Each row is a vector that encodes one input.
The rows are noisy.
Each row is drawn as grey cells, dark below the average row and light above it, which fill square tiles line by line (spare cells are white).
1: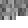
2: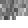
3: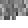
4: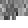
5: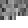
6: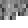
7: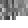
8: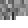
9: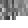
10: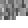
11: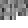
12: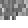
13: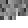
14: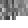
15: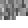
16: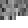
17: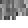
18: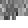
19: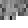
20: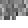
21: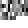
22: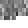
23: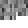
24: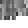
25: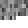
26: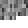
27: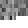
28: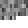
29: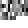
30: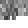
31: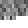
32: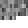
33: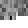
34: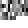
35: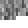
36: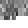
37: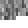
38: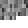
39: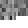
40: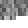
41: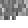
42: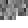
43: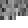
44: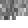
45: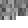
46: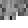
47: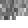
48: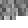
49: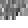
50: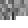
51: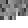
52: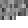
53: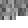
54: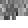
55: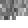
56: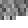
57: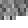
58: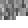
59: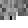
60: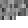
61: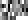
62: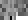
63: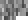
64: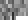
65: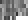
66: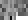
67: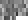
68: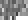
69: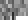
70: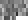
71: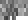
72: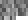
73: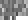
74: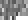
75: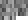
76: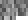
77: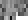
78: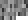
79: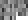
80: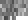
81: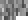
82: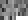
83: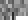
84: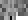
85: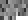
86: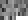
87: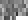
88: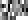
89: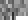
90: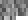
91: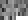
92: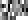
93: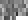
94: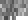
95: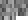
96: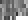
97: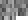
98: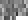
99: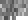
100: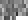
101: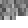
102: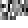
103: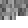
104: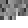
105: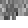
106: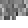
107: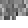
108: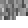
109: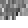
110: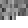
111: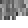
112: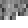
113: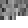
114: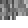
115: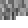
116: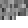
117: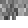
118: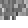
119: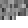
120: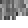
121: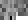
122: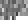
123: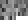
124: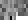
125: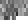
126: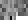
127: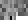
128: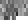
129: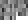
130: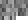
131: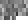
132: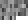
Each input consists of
either a fixed value, or a node of a 13-node tree and a true/false value.
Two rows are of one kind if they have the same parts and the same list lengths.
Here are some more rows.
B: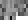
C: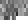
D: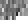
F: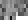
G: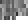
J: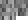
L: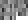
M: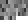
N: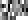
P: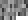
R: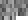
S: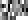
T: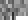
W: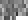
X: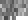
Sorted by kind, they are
B, C, D, F, G, J, L, M, P, R, T, W, X
N, S

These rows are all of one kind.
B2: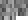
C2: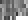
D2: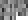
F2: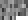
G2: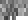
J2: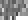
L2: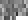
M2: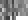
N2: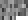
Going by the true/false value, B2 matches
D2, F2 and N2.
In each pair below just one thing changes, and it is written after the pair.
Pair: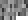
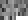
the node of the tree
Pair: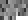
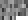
the node of the tree
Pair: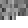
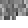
the true/false value
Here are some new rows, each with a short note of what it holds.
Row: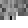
a node of a 13-node tree and a true/false value
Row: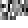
a fixed value
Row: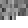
a node of a 13-node tree and a true/false value
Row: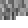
a node of a 13-node tree and a true/false value
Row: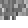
a node of a 13-node tree and a true/false value
